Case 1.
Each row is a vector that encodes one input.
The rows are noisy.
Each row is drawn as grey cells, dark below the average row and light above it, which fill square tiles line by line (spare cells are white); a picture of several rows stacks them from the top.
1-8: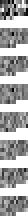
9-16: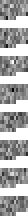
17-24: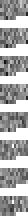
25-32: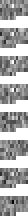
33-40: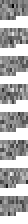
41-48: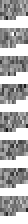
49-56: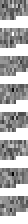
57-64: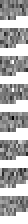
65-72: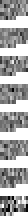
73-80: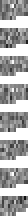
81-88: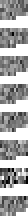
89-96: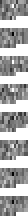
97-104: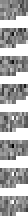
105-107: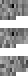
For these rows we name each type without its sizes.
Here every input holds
a list of points on a line.
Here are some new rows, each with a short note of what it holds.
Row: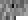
a list of one item
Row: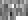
a list of two items
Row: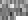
a list of two items
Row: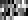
the empty list
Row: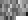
a list of two items
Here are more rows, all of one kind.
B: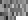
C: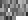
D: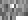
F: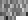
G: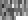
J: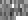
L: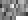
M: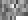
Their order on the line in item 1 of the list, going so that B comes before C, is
B, F, C, L, M, D, J, G.
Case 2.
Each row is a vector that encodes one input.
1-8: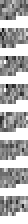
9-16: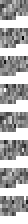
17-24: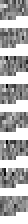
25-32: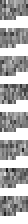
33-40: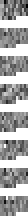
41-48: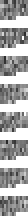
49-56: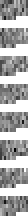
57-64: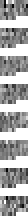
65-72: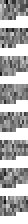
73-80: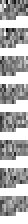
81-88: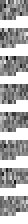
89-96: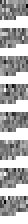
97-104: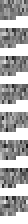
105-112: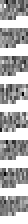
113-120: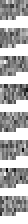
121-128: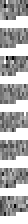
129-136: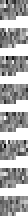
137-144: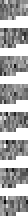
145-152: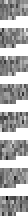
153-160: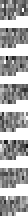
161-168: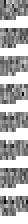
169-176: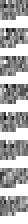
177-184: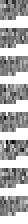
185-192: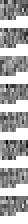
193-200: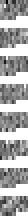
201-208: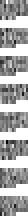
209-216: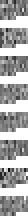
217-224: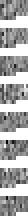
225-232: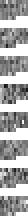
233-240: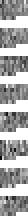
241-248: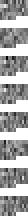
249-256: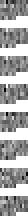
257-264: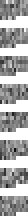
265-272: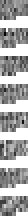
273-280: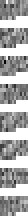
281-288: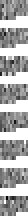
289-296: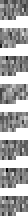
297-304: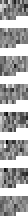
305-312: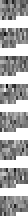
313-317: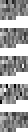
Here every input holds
either a point on a 6-point line, or a point on a 9-point line.
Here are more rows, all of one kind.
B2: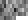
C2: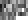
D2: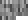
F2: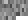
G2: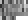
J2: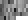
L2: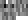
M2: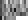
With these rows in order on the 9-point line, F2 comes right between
D2 and L2.
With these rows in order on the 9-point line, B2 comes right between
C2 and J2.
